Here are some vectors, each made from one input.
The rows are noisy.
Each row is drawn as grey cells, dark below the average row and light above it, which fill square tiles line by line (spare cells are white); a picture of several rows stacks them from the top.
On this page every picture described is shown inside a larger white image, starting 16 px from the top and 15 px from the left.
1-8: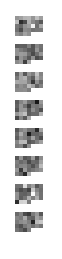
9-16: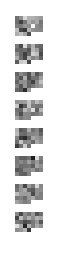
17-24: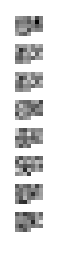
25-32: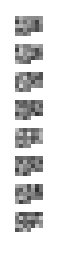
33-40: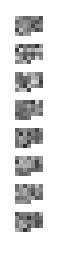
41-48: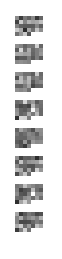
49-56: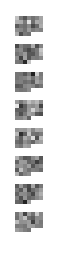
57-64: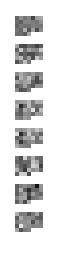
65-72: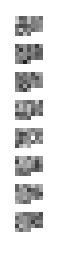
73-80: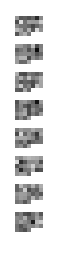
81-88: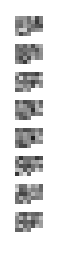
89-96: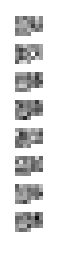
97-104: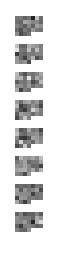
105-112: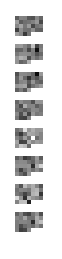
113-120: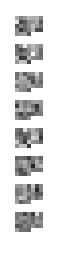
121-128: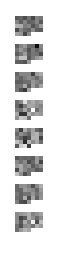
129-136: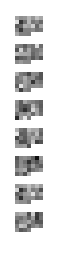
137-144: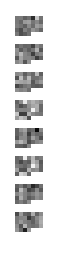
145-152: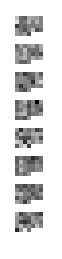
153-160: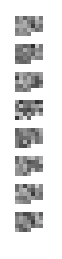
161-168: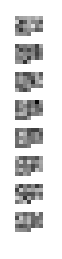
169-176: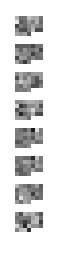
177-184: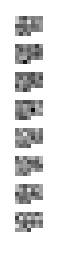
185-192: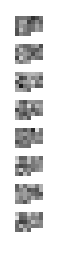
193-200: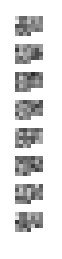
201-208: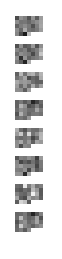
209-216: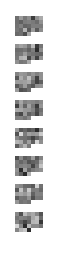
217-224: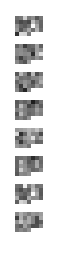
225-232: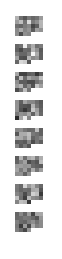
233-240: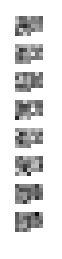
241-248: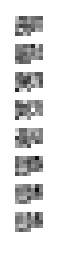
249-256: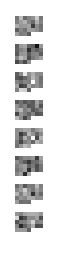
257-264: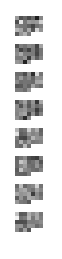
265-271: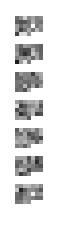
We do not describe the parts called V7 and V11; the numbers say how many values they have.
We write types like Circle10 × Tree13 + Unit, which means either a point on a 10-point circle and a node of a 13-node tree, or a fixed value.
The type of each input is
Bool × V7 × V11 + Line8 × Line8.
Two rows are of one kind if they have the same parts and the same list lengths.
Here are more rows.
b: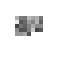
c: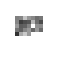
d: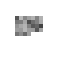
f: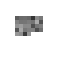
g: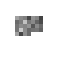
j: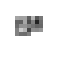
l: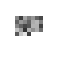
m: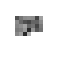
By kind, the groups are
b, c, l
d, f, g, j, m

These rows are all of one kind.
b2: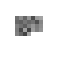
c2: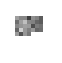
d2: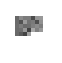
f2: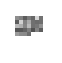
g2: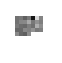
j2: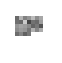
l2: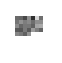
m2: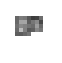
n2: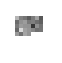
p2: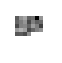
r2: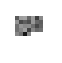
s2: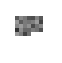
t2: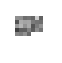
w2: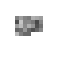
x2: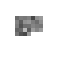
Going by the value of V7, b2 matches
d2, g2, l2 and x2.
